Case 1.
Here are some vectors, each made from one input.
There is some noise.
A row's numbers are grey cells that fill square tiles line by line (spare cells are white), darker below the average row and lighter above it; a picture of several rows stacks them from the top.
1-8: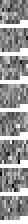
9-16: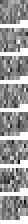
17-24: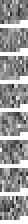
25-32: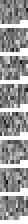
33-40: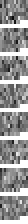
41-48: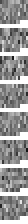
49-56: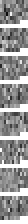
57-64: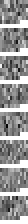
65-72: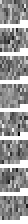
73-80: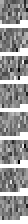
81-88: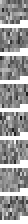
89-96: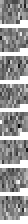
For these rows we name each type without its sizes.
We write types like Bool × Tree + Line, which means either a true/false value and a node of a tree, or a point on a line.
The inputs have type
Label × (Tree + Unit).
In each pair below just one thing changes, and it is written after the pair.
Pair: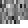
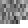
the label
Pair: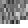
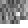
the node of the tree
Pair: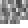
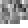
the node of the tree
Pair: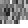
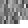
the label
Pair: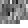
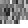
the node of the tree
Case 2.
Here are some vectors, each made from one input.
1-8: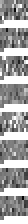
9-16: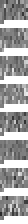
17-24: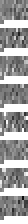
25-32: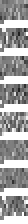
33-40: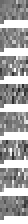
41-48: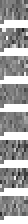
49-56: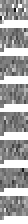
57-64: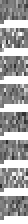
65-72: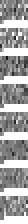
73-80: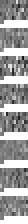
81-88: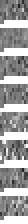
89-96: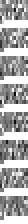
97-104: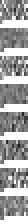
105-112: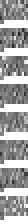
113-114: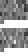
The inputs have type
Bool × Bool × Bool × Bool × Line8.
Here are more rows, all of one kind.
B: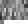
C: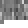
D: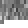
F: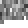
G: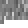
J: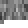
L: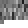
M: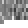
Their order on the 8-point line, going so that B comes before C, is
L, F, D, B, C, M, G, J.
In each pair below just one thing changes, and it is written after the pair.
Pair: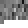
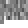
one of the four true/false values
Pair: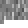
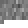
one of the four true/false values
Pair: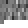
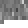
one of the four true/false values
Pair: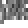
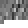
the place on the 8-point line
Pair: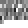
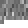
one of the four true/false values
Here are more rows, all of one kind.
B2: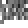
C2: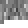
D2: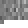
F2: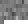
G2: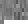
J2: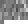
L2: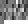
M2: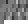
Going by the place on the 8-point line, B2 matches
F2 and G2.
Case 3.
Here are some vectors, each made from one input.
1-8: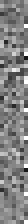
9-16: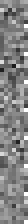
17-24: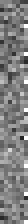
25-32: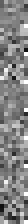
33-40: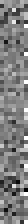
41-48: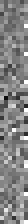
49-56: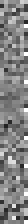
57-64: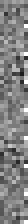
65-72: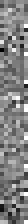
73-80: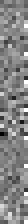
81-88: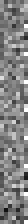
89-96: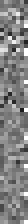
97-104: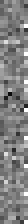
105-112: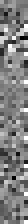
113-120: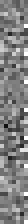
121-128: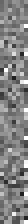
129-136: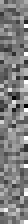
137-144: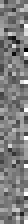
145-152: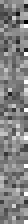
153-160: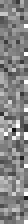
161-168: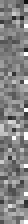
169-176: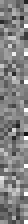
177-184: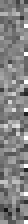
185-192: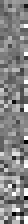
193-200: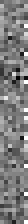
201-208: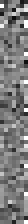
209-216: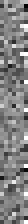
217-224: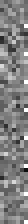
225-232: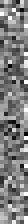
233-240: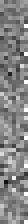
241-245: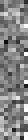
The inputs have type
Bool × Bool × Bool × Bool × Bool + Line10.
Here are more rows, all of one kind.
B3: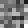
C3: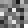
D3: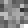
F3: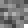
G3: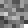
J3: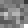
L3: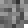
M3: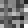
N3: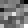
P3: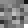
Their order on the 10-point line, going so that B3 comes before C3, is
D3, N3, P3, J3, F3, G3, M3, B3, C3, L3.
